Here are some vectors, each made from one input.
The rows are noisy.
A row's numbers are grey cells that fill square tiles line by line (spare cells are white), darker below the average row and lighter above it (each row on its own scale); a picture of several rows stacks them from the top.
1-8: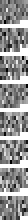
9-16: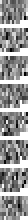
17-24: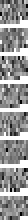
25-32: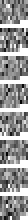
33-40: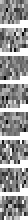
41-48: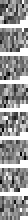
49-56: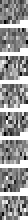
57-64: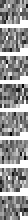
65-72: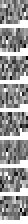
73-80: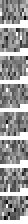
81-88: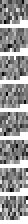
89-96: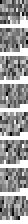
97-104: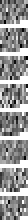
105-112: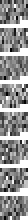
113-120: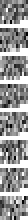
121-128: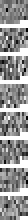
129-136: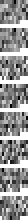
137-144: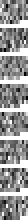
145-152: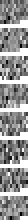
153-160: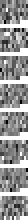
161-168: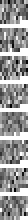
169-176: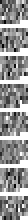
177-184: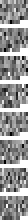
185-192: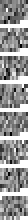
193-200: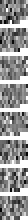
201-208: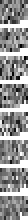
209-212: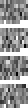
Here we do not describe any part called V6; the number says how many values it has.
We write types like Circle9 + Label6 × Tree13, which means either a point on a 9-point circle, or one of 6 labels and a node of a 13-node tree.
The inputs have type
Line12 × (Line17 + V6).
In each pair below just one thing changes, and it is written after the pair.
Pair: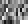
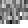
the place on the 12-point line
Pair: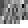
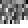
the value of V6
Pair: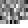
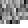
the value of V6
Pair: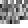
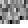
the value of V6
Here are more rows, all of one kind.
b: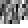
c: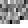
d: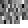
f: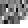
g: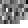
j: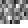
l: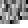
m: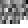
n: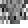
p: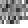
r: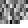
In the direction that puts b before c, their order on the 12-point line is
f, g, d, b, m, j, r, c, l, p, n.
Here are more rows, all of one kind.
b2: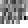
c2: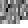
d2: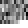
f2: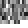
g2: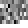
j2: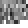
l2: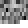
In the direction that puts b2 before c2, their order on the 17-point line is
j2, l2, d2, b2, g2, f2, c2.
